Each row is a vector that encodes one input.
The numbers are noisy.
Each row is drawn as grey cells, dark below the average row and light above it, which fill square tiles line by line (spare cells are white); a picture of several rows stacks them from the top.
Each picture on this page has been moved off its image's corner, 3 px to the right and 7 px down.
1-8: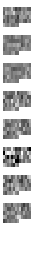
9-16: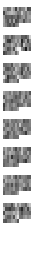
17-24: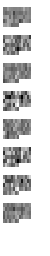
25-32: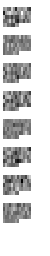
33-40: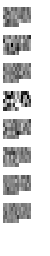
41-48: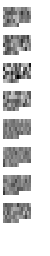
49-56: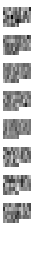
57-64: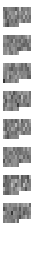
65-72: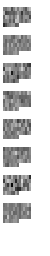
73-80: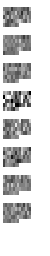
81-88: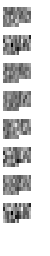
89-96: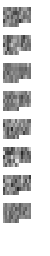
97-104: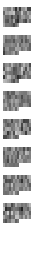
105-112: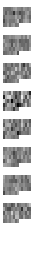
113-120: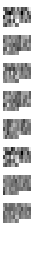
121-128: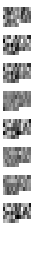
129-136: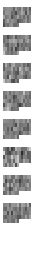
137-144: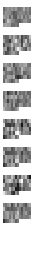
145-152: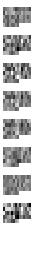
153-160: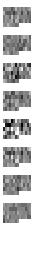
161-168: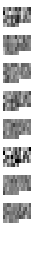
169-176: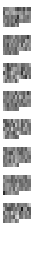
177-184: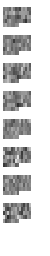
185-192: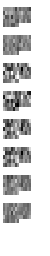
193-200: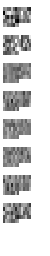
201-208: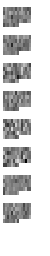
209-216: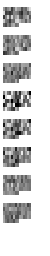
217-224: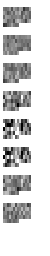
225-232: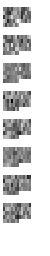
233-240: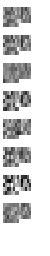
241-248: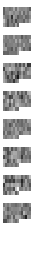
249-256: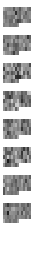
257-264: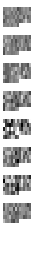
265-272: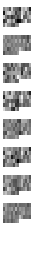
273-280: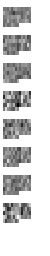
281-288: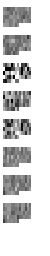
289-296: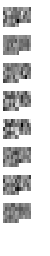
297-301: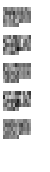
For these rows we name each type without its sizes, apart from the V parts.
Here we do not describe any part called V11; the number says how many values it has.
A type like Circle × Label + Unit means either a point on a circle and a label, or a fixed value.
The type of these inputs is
(Bool × (Line + V11) + Label) × Label.
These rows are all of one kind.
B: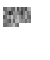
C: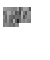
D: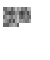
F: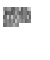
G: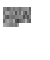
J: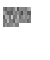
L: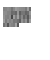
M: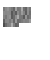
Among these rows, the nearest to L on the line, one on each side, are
D and G.
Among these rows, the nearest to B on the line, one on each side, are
F and M.
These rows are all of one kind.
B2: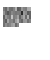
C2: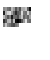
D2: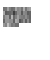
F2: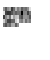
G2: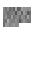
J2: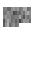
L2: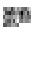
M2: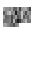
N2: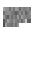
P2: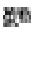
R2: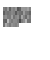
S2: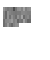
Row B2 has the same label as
G2 and R2.
